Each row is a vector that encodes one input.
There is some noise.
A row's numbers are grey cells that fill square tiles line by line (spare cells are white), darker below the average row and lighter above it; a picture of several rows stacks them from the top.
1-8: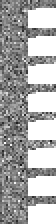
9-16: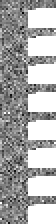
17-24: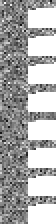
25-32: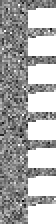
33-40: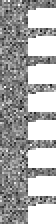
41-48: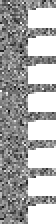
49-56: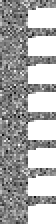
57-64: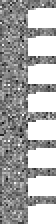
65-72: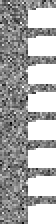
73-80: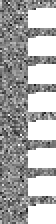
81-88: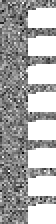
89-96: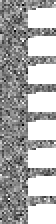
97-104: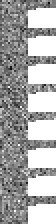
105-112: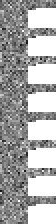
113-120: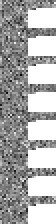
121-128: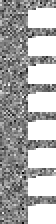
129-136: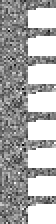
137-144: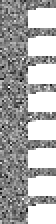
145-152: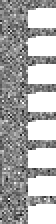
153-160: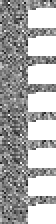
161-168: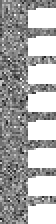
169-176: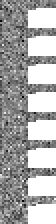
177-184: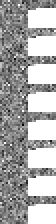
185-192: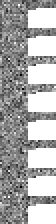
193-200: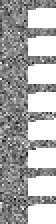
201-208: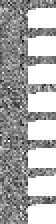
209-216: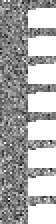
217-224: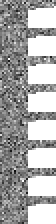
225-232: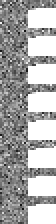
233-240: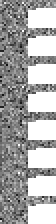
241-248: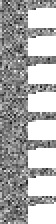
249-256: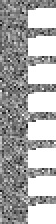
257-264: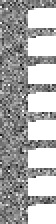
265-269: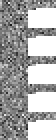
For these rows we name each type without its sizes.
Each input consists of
either a point on each of two lines, or a node of a tree.
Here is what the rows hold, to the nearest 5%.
About 60% of them hold a point on each of two lines. The rest hold a node of a tree.
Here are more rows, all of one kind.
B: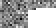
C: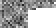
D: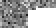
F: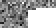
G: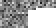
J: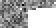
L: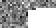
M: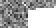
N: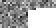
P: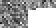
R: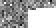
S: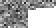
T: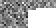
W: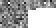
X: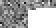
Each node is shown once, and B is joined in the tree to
C, G and W.
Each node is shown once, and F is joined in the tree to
L.
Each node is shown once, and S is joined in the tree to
M.
